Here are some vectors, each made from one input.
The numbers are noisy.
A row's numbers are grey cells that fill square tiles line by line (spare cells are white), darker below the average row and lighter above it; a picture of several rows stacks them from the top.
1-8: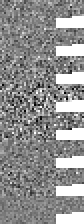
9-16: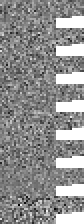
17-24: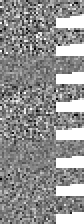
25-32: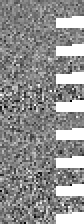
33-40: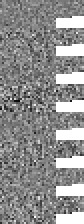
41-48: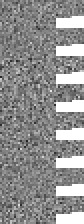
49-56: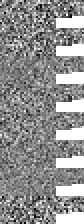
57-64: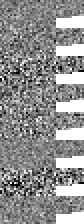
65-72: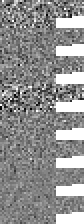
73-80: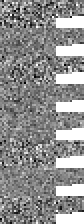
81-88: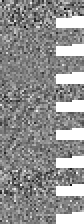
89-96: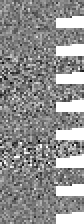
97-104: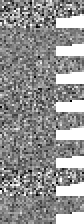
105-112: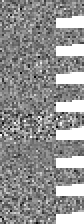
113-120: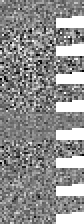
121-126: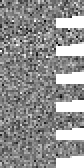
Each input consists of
either a point on a 6-point circle and a true/false value, or a point on a 12-point line.
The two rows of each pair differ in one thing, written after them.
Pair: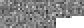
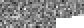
the place on the 6-point circle
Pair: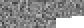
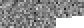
the true/false value
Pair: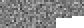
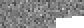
the place on the 6-point circle
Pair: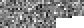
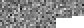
the true/false value
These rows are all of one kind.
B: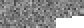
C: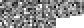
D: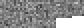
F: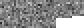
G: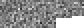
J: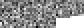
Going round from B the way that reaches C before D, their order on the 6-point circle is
B, G, C, F, J, D.
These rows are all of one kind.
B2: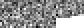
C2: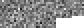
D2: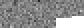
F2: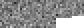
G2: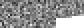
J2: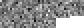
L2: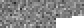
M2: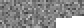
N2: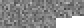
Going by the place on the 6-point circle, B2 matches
D2, F2 and G2.
